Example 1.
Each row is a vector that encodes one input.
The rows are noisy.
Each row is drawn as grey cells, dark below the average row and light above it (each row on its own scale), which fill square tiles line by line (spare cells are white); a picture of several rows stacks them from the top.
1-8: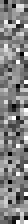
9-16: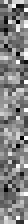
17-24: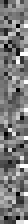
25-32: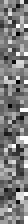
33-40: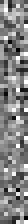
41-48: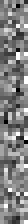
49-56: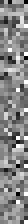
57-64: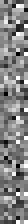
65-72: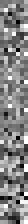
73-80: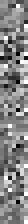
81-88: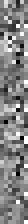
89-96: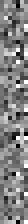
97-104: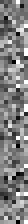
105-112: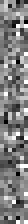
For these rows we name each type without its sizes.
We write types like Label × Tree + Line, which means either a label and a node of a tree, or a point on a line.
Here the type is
Bool × Bool × Bool × Bool × Line.
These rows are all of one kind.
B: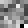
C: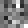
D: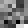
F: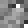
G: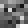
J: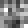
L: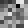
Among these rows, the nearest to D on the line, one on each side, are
G and J.
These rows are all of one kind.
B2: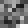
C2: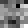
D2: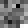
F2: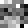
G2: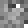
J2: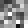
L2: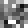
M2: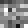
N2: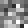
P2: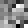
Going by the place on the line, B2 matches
C2 and D2.
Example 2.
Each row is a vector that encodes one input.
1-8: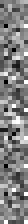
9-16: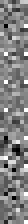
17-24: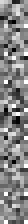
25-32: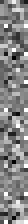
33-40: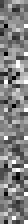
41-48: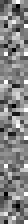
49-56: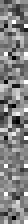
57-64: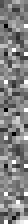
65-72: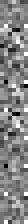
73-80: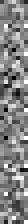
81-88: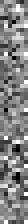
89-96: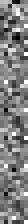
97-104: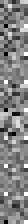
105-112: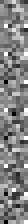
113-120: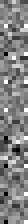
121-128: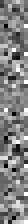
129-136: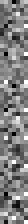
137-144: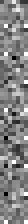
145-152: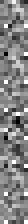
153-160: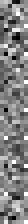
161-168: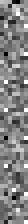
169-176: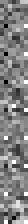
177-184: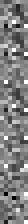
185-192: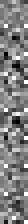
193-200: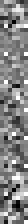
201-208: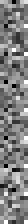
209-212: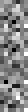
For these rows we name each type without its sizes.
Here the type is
Bool × Line.
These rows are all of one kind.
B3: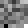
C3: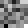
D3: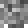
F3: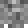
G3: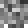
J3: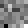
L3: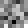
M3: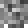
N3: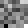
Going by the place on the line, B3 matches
C3, L3 and N3.
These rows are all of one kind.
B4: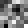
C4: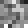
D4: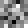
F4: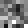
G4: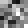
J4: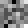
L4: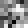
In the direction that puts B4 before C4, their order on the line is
F4, B4, C4, L4, D4, J4, G4.
